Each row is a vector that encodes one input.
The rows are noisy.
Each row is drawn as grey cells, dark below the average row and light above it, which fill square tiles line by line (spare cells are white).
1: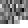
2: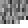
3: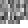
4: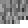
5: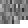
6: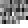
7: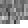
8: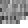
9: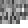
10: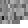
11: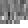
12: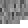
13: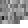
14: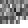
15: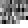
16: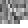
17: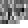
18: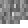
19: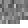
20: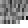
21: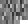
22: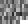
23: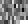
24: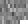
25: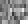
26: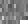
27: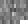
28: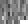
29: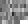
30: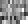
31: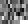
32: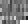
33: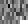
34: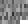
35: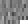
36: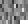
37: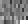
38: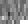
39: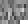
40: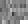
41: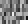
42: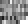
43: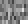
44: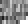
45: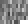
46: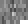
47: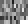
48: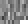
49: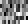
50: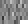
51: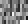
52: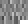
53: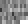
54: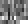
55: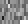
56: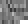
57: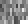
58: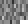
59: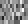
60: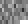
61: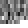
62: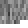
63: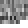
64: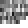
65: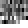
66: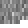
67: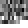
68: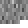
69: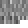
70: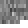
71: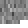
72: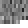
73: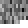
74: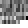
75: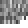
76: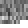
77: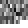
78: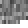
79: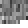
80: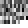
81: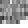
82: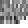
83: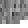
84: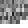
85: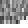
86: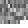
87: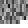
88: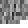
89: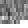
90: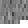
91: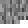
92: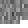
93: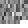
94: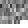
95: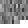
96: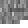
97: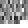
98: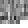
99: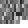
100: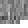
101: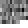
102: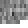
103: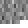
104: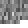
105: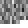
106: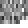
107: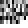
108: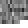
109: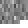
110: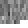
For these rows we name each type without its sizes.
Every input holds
a point on a circle and three true/false values, together with either a point on a circle, or a fixed value.
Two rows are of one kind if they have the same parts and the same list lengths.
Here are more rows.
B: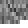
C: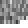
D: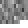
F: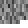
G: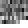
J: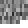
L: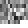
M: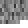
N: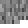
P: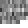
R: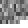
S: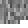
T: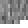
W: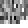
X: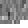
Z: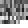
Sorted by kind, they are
B, C, D, F, J, L, N
G, M, P, R, S, T, W, X, Z

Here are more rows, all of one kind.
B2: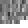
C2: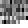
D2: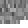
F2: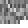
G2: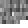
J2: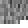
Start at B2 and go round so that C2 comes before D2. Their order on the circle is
B2, F2, J2, G2, C2, D2.
